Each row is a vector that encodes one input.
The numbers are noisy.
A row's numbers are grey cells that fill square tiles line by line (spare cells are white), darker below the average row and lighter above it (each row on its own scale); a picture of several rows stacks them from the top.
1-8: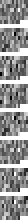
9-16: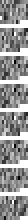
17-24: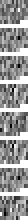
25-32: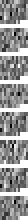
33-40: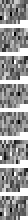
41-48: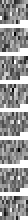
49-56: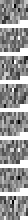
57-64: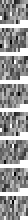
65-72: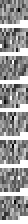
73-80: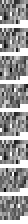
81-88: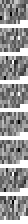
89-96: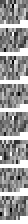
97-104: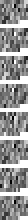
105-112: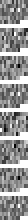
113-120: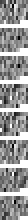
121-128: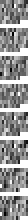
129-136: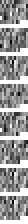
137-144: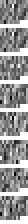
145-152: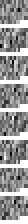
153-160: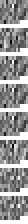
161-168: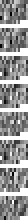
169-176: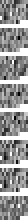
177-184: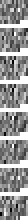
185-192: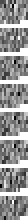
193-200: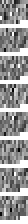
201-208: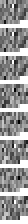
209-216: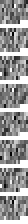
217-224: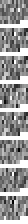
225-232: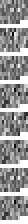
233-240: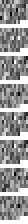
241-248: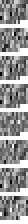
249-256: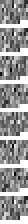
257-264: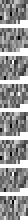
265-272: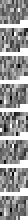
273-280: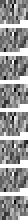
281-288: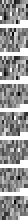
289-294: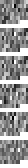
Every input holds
three true/false values.
